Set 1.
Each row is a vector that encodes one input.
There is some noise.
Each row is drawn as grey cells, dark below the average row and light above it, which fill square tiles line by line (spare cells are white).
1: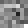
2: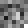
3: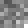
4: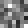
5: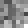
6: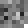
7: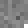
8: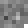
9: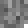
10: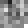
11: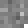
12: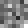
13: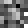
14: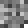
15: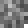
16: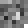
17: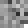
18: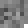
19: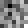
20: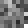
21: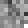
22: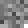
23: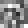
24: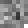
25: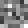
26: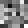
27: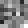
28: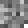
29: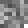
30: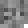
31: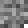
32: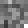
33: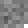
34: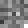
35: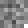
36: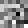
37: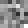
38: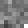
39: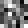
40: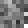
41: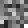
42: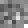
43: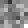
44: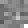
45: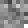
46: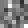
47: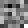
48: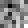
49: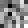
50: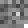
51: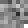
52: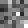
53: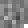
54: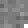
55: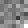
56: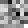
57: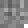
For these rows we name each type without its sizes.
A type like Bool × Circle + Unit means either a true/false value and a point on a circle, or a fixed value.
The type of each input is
Line + Tree.
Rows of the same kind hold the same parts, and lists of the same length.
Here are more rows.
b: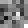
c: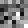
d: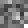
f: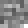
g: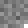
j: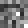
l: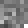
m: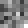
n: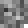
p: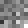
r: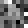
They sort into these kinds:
b, c, d, f, m, n
g, j, l, p, r

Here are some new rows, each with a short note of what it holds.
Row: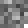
a node of a tree
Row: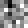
a point on a line
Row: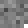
a node of a tree
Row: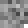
a node of a tree
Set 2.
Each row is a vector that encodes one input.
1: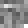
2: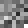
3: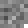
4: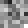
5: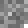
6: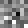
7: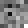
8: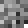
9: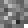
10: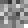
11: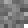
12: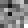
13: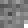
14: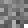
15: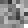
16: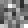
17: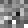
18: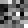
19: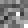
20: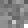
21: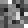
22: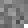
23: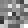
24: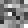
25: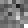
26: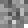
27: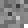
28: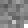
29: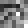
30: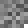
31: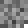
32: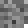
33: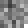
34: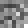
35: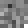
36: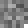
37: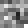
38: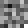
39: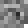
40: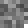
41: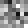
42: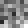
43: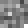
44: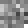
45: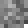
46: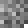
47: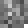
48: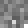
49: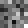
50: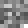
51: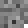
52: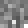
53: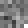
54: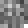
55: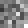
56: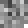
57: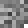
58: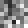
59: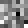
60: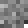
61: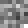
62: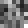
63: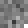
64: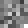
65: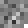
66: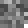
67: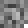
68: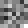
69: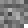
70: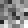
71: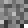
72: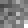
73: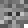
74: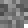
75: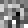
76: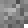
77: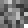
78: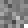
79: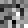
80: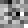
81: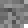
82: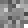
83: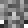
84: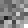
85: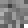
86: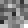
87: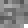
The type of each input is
Line11 × (Tree12 + Unit).
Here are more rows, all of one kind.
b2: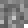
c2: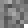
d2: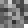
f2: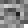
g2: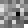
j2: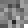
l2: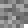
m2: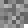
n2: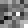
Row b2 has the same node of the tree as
f2, l2 and m2.
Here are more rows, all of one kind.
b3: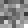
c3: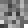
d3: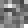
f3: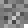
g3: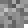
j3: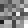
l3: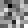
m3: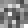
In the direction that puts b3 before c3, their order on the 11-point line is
l3, d3, b3, c3, j3, m3, g3, f3.
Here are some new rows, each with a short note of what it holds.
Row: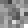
a point on an 11-point line
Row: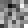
a point on an 11-point line and a node of a 12-node tree
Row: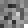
a point on an 11-point line and a node of a 12-node tree
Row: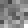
a point on an 11-point line
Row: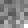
a point on an 11-point line
